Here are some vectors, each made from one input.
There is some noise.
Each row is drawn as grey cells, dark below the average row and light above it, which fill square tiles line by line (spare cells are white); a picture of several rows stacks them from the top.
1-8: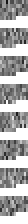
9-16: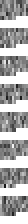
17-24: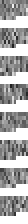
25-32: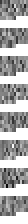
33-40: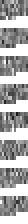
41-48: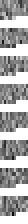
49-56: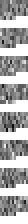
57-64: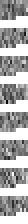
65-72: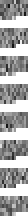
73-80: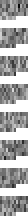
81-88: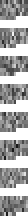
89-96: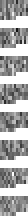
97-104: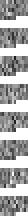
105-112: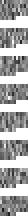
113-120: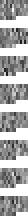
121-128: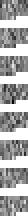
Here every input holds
a node of an 8-node tree, together with either a point on a 5-point line, or a point on a 7-point line.
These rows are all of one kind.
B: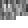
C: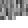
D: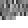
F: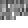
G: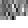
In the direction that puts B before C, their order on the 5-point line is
G, D, B, F, C.
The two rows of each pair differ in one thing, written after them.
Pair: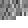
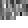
the place on the 5-point line
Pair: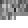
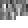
the node of the tree
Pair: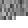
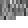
the place on the 5-point line
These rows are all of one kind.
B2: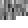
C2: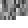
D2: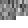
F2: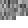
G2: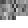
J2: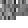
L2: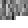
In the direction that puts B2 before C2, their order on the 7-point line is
B2, F2, D2, G2, L2, J2, C2.
